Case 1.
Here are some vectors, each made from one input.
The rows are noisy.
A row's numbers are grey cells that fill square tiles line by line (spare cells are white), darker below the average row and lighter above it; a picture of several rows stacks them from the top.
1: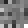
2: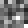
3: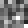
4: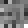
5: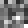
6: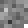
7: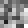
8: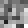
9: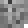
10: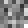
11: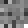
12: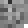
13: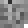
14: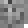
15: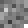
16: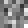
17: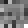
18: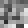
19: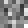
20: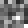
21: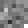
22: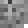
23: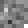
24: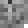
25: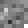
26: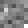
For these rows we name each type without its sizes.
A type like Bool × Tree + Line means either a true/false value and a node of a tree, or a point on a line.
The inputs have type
Line.
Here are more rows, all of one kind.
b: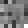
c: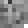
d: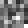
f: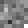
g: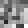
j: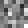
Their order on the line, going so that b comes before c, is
d, b, f, c, j, g.
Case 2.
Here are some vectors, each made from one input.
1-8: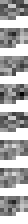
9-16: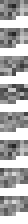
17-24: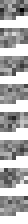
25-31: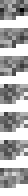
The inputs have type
Tree7.
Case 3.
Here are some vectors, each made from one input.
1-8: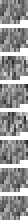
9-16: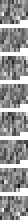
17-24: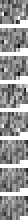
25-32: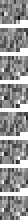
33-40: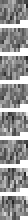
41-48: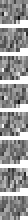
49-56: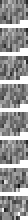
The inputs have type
Bool × Bool × Bool.
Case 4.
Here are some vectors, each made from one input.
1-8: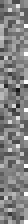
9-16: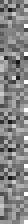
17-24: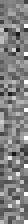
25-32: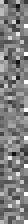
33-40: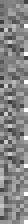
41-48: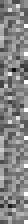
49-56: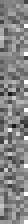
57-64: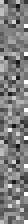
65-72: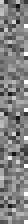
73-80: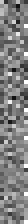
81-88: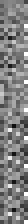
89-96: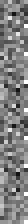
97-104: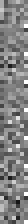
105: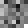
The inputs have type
Tree7.
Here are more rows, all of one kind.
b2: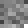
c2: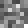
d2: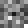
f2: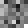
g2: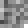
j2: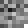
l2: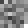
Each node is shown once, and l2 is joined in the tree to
b2 and j2.
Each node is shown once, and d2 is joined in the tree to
c2.
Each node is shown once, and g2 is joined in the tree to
b2 and f2.
